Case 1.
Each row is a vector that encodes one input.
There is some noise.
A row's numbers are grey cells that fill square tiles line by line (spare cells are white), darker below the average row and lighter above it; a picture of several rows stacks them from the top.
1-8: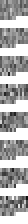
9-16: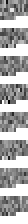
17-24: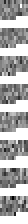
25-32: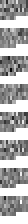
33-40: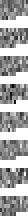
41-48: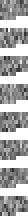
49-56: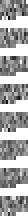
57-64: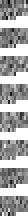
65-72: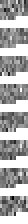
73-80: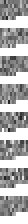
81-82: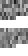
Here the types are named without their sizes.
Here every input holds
either a point on a line, or three true/false values.
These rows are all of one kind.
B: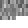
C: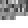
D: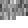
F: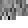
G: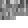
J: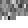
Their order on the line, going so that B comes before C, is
J, F, B, D, G, C.
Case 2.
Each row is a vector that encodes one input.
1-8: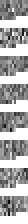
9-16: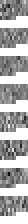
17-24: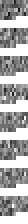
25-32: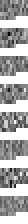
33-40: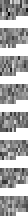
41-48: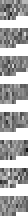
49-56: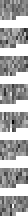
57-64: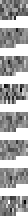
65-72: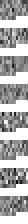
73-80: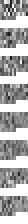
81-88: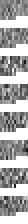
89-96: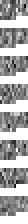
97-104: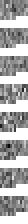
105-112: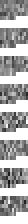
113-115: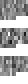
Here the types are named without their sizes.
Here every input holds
either a point on a line, or three true/false values.
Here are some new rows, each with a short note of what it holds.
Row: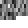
a point on a line
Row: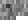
three true/false values
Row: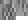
three true/false values
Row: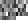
a point on a line
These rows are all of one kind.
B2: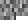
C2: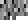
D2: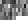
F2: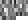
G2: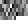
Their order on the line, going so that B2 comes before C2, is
F2, G2, B2, C2, D2.
